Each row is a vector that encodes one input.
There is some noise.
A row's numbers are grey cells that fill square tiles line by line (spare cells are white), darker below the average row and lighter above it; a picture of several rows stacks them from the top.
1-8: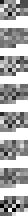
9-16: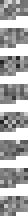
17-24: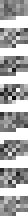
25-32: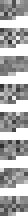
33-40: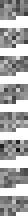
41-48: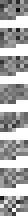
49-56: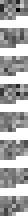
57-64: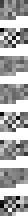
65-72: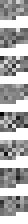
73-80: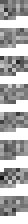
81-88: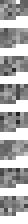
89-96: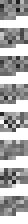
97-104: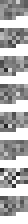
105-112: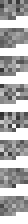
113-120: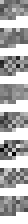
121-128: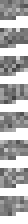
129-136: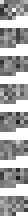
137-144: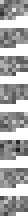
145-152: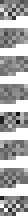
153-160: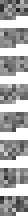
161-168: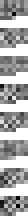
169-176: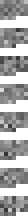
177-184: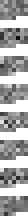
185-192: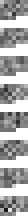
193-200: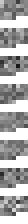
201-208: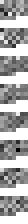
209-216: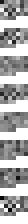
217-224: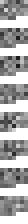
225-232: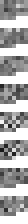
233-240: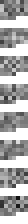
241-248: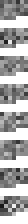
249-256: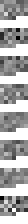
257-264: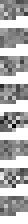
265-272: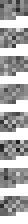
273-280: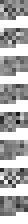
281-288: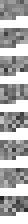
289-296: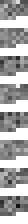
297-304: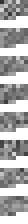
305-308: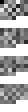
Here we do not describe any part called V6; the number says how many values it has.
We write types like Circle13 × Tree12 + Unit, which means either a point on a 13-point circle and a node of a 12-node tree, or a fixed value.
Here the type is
(Circle9 + List2(Line7)) × Line8 × V6.
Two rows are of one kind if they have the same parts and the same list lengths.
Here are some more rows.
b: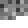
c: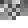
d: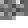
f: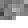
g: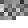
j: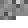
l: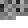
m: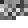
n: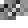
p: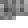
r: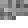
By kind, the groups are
b, l
c, d, j
f, g, m, n, r
p

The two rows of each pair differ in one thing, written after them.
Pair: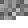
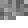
the place on the 7-point line in item 1 of the list
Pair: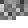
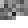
the place on the 8-point line
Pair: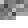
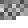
the place on the 7-point line in item 1 of the list
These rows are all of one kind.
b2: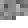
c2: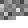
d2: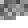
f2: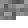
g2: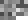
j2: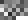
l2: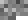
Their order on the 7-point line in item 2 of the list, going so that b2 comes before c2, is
b2, d2, l2, j2, f2, c2, g2.
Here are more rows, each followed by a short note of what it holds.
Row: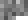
a point on a 9-point circle, a point on an 8-point line and a value of V6
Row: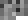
a point on an 8-point line and a value of V6, together with the empty list
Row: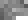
a point on an 8-point line and a value of V6, together with a list of two items
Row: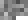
a point on an 8-point line and a value of V6, together with a list of two items
